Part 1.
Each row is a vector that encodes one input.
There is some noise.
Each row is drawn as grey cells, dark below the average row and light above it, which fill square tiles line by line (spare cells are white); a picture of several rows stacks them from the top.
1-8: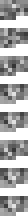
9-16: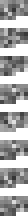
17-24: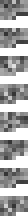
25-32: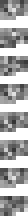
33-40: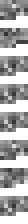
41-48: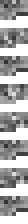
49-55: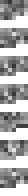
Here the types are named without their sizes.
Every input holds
a label.
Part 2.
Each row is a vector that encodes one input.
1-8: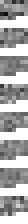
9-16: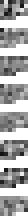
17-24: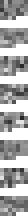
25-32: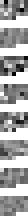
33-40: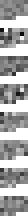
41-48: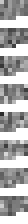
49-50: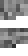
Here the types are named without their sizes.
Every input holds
a point on a line.
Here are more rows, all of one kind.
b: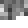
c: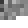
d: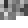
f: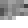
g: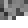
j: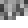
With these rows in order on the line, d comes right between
f and j.
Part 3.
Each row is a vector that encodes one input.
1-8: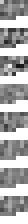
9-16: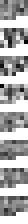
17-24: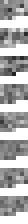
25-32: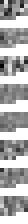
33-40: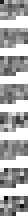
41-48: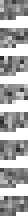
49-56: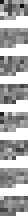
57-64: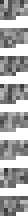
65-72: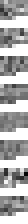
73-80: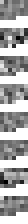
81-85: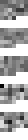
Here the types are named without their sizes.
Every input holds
a point on a line.
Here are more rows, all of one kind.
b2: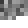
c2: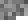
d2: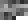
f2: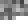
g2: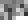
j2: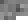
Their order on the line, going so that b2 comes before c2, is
b2, d2, j2, c2, g2, f2.
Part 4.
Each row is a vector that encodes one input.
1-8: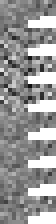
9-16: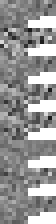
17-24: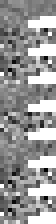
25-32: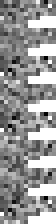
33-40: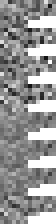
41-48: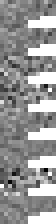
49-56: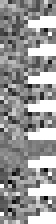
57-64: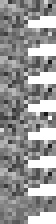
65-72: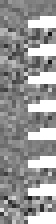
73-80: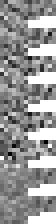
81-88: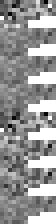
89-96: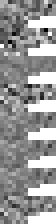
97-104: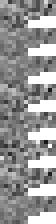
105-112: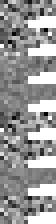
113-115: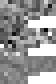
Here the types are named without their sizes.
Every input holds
a node of a tree.
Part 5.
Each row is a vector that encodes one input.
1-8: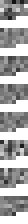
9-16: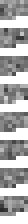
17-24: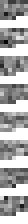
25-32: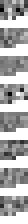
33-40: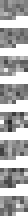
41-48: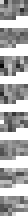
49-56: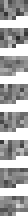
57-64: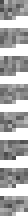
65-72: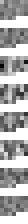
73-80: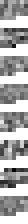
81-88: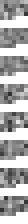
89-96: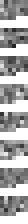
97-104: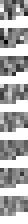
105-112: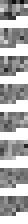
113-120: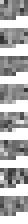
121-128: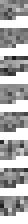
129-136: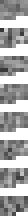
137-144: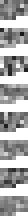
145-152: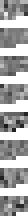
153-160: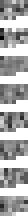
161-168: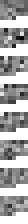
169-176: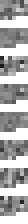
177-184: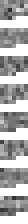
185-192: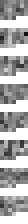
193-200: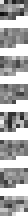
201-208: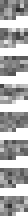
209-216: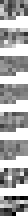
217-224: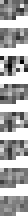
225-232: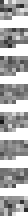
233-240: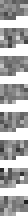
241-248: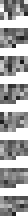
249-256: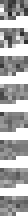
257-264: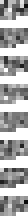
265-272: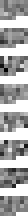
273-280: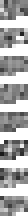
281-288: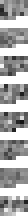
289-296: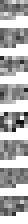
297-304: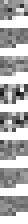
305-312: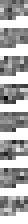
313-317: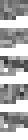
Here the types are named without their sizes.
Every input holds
a point on a line.
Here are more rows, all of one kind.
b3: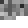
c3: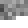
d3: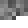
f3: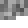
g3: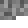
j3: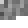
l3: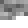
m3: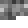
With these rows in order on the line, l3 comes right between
f3 and m3.
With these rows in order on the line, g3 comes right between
b3 and m3.
